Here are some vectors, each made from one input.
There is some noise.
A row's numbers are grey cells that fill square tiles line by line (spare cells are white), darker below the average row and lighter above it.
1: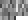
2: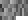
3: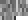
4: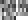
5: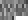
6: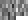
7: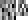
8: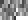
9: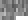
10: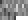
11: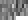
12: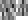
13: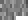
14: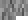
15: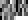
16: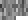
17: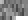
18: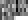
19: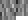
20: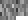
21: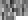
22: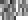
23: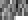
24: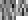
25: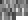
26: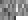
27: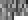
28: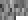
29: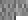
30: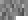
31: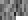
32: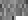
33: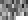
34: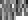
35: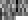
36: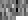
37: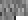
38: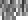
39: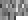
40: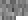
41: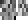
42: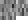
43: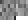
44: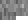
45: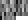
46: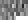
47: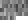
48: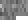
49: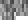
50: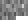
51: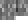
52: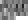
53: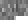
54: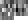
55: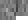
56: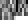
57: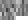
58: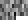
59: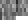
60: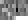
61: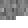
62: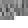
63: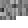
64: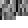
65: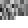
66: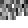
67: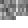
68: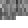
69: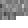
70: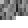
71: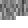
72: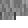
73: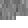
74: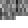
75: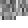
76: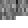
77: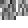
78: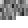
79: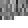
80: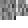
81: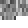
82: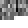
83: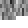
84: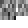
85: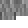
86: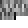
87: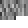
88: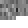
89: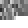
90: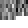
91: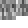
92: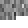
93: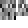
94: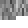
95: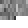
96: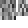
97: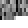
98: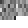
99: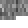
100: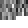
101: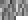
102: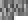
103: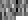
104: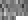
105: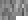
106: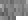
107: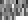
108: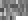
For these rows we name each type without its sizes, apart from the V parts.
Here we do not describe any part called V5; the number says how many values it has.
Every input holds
a true/false value, together with either a node of a tree, or a value of V5.
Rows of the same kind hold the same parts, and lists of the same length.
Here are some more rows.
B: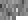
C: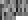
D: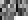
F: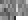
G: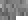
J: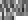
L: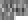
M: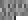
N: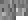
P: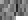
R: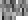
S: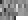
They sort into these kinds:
B, J, N
C, D, F, G, L, M, P, R, S

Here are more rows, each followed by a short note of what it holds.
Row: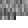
a node of a tree and a true/false value
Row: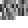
a true/false value and a value of V5
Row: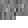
a node of a tree and a true/false value
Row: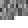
a true/false value and a value of V5
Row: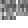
a true/false value and a value of V5
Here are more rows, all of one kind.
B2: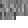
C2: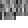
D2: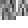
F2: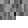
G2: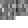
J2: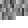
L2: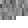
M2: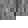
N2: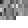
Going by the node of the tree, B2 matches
C2, J2 and L2.
